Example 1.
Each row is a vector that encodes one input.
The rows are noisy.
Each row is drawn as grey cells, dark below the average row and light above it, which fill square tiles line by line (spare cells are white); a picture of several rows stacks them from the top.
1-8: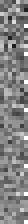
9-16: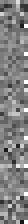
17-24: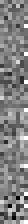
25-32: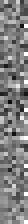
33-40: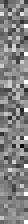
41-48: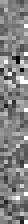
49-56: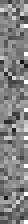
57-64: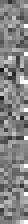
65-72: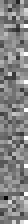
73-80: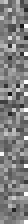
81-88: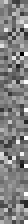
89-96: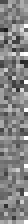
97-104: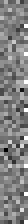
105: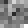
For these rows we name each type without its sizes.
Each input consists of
a point on a circle.
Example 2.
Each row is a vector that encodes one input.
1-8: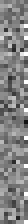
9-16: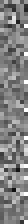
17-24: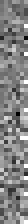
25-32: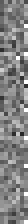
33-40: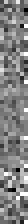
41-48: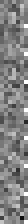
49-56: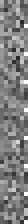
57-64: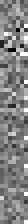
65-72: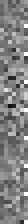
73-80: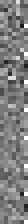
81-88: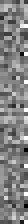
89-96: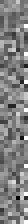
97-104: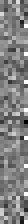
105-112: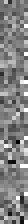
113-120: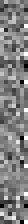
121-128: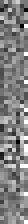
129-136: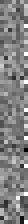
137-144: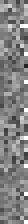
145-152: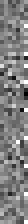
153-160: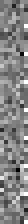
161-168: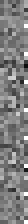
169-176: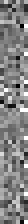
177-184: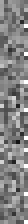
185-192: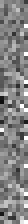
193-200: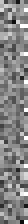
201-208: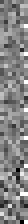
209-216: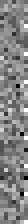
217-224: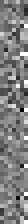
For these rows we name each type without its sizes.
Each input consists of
a point on a line.
